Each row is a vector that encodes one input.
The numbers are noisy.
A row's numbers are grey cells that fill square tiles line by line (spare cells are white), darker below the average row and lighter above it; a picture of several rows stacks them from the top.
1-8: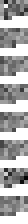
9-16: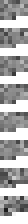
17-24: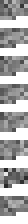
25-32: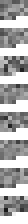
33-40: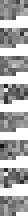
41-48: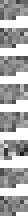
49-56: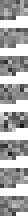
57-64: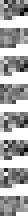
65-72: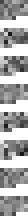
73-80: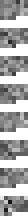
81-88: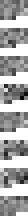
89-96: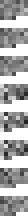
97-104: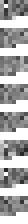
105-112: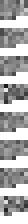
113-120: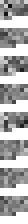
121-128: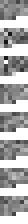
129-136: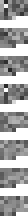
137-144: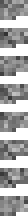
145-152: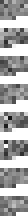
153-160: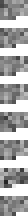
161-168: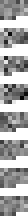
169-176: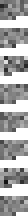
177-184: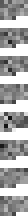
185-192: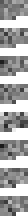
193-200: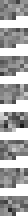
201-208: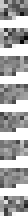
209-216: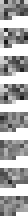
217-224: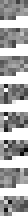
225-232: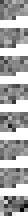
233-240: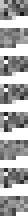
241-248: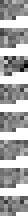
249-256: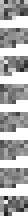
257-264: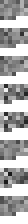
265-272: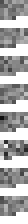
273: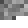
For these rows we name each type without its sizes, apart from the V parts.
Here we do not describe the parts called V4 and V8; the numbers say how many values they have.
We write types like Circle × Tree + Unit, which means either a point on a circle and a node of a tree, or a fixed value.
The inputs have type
Bool × (Line + V4) + V8.
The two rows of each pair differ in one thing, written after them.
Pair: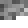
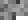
the value of V4
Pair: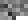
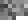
the value of V4
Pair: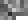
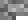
the true/false value
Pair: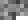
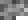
the value of V4
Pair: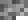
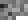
the true/false value
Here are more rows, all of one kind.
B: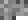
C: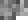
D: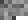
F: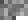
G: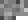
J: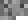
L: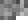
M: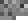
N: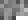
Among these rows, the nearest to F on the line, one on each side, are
C and D.
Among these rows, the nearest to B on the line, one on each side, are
M and N.
